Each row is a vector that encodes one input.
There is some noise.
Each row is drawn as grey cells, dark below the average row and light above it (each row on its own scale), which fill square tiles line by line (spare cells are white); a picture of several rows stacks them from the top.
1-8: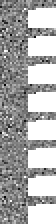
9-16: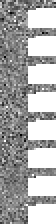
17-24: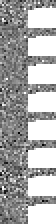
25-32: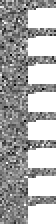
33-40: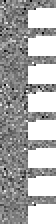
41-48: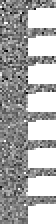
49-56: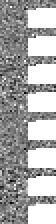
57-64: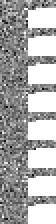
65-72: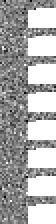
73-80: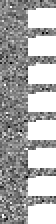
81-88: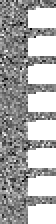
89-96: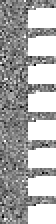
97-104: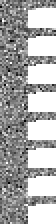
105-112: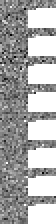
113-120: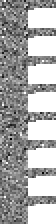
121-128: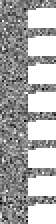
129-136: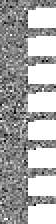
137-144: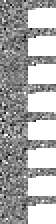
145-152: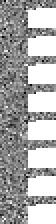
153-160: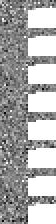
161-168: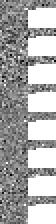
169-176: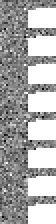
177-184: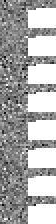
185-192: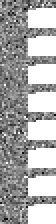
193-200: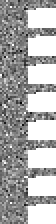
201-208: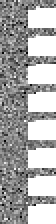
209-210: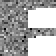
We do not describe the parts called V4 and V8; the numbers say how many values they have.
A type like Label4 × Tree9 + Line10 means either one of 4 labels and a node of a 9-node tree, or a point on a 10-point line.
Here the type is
(Bool × V8 + V4) × (Label7 + Tree10).
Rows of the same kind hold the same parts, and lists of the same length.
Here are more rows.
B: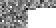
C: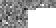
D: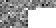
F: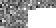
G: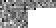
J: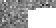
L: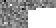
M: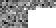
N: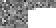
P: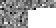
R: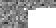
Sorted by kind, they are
B, C
D, M, R
F, J, N
G, L, P

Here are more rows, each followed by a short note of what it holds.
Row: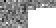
one of 7 labels, a true/false value and a value of V8
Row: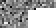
one of 7 labels, a true/false value and a value of V8
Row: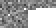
a node of a 10-node tree, a true/false value and a value of V8
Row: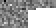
one of 7 labels, a true/false value and a value of V8
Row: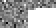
a node of a 10-node tree and a value of V4
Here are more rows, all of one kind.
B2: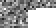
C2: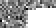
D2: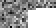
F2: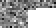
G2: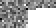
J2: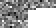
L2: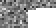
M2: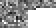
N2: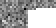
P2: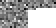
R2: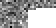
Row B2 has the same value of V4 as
D2, F2, L2 and R2.
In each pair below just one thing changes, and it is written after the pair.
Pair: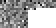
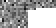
the true/false value
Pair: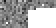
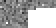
the value of V8
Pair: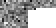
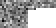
the label
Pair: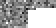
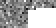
the value of V8
